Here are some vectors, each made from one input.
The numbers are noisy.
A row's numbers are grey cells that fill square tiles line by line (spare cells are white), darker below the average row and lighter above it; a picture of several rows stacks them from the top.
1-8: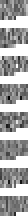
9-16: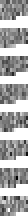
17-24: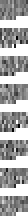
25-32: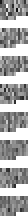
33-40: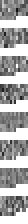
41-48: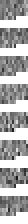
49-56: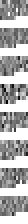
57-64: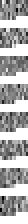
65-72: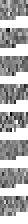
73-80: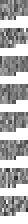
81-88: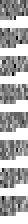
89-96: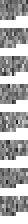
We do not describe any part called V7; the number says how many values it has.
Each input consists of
either one of 5 labels, or a true/false value and a value of V7.
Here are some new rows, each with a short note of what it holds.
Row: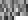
one of 5 labels
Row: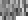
one of 5 labels
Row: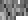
a true/false value and a value of V7
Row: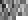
one of 5 labels
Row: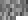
a true/false value and a value of V7
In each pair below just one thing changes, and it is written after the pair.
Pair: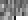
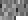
the value of V7
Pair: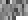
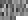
the true/false value
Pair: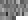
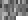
the value of V7
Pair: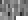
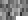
the value of V7
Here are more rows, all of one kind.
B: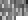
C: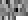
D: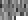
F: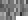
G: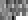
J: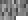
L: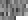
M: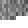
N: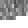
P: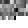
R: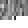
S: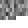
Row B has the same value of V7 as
J, M, N and S.
